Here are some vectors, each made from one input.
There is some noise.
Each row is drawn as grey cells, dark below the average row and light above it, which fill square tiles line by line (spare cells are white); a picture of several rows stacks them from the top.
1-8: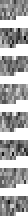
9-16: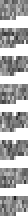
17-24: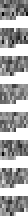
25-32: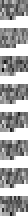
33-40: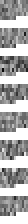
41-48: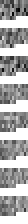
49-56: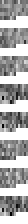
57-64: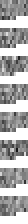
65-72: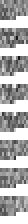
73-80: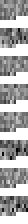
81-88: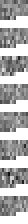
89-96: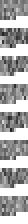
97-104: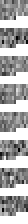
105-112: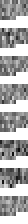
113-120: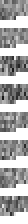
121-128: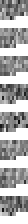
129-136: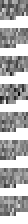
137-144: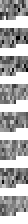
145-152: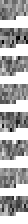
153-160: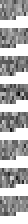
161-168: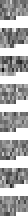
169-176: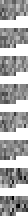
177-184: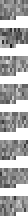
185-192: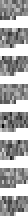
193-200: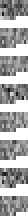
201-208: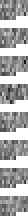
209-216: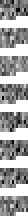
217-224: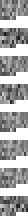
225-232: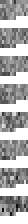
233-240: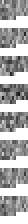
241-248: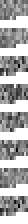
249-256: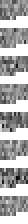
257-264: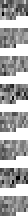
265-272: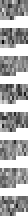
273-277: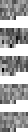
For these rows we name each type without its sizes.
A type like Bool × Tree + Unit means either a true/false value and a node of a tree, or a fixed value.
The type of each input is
List(Line) + Tree × Tree.
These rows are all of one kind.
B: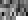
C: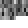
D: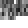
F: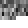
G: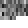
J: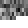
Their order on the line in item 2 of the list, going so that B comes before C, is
J, G, B, F, D, C.
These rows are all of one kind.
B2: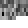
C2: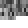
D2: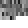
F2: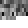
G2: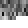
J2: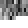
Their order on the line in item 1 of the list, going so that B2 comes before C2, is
F2, B2, G2, D2, J2, C2.
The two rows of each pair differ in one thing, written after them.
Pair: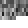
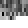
the place on the line in item 1 of the list
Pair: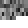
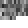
the place on the line in item 1 of the list
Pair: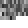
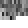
the place on the line in item 1 of the list
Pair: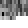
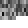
the place on the line in item 1 of the list
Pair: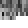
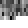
the place on the line in item 2 of the list
